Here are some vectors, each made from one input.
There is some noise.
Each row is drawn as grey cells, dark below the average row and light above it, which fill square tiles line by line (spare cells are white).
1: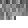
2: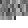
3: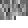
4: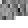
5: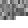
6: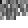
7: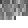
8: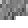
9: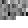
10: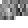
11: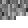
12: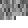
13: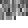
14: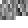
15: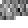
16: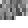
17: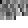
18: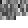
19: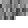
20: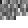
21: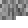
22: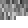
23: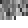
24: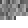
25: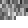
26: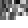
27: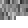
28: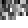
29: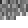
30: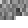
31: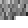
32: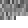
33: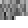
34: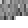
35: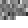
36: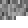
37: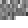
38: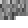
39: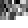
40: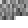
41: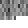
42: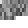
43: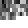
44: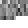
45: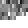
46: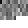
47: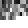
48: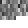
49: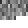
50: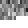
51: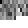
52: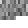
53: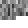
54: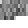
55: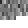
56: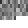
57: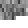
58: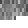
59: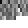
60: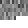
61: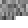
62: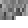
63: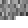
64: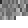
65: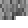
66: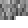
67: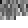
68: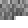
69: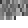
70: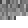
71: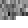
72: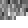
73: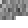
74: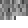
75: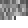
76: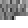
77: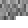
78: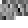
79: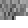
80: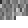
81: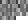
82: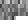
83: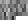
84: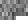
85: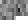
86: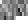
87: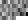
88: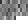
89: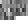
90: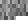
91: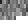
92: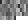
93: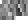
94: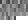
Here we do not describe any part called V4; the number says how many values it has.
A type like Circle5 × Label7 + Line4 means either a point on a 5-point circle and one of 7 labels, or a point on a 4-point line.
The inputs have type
List2(Bool × V4).
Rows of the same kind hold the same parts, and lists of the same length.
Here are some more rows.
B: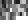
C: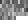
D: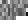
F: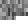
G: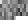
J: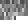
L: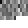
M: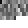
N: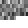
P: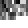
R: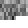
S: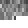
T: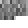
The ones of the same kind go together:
B, P
C, J, L, M, S
D, F, G, N, R, T

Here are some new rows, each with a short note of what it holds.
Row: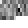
a list of two items
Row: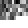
the empty list
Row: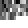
the empty list
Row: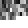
the empty list
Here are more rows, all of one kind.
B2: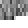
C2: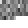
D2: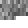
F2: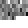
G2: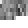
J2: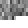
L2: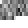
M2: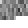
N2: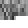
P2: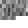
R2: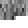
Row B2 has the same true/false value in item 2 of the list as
F2, J2, L2 and P2.
